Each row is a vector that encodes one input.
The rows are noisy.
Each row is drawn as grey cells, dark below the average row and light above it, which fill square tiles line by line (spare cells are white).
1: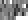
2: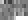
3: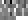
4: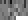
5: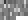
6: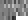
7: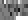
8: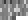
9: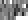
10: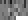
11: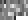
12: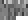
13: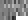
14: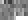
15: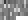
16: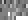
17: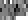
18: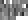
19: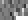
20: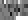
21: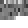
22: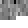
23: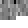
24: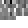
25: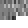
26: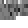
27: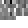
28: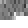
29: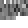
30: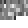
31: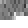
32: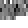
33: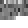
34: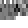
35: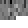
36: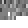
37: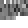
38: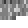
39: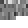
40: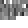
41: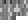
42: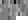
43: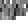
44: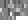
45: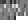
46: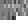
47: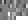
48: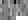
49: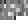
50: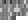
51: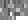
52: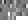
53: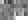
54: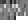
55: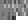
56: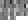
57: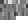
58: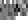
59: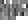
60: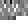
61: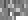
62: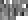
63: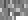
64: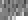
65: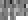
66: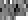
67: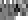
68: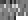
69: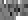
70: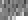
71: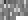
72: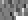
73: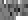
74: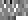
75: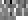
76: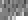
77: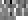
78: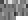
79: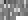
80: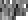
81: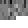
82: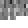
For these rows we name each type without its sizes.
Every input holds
a true/false value, together with either a label, or a point on a line.
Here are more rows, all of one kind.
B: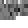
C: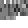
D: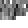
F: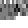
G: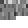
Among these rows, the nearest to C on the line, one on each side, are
B and F.
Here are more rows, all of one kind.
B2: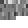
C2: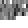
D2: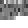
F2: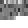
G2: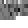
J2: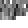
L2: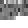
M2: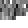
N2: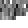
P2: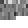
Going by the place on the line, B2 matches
D2, F2, L2 and P2.
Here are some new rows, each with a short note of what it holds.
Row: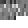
a label and a true/false value
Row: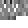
a label and a true/false value
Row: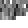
a point on a line and a true/false value
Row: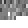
a label and a true/false value
